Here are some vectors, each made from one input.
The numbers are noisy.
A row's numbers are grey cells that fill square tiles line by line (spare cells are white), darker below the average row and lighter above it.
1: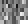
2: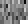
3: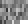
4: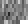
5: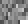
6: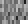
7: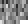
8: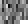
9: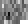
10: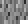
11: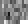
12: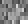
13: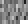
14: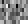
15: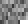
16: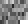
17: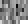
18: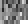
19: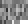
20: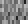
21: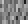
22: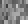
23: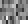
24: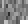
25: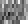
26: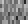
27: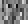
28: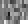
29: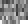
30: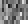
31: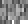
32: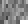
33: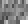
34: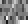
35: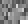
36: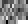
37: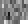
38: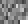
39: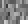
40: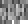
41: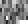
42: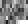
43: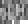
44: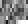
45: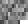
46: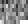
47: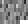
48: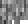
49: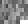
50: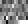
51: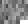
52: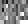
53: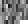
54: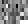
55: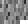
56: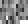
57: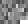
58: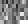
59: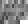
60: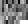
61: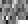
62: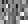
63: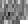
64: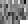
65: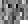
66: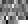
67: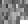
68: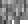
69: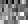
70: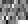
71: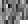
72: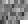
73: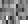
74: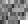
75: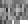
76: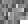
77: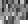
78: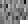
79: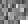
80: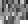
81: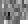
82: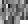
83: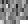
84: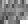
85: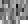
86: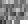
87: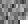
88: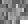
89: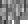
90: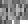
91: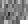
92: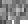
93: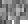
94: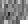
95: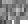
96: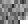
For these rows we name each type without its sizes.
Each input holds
either a point on a line, or a node of a tree.
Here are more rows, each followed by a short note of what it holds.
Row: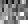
a point on a line
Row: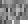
a node of a tree
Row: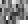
a point on a line
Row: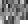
a point on a line
